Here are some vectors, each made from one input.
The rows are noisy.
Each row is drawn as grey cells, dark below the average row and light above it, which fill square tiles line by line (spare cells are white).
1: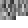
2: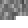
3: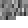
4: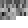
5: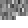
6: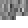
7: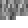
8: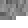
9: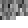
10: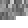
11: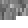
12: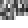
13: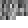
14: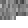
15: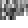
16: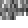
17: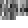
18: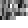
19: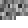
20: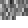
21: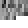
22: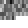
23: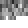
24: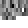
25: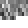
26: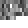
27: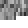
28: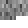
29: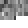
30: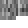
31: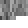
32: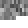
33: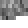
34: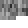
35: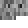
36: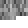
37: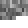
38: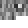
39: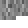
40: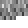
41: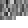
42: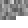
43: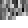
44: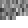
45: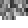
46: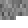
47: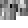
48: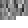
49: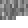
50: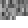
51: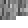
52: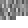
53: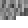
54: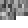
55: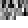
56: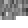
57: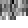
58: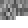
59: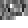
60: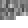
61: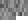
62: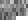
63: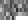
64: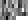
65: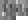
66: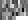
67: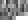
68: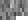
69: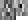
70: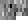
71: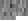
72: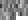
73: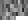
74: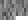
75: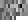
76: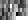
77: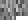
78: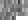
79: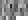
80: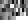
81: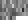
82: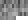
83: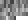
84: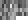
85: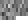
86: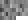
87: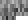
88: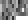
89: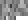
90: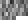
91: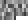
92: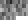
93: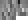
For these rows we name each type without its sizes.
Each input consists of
a list of points on a line.
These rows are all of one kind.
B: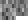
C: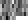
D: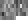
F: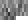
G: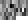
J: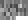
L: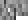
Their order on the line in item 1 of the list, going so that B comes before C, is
J, G, D, F, B, C, L.
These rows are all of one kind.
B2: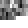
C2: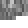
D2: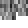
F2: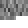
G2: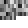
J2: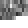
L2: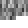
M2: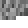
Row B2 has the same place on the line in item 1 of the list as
C2 and D2.
